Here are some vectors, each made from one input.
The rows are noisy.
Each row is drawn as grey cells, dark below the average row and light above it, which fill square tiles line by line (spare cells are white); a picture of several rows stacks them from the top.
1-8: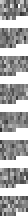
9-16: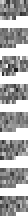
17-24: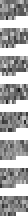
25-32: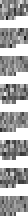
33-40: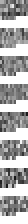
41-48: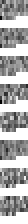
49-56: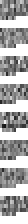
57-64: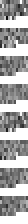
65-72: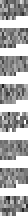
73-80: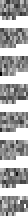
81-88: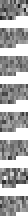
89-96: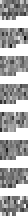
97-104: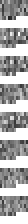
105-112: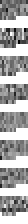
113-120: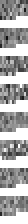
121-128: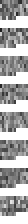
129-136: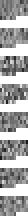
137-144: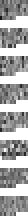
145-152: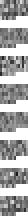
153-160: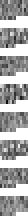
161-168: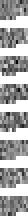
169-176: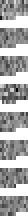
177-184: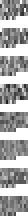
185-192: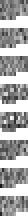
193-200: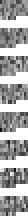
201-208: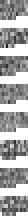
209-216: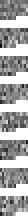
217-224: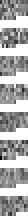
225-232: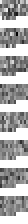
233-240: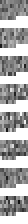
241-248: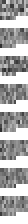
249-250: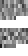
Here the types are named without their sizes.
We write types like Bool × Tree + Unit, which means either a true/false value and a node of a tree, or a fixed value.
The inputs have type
Bool × Bool × Bool × Bool + Line × (Tree + Unit).
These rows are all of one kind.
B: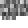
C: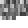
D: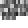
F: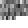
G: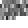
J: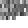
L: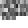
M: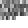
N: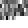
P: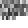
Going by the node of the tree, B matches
D, J, M and P.
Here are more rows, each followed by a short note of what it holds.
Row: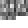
a point on a line
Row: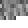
four true/false values
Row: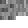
four true/false values
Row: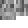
four true/false values
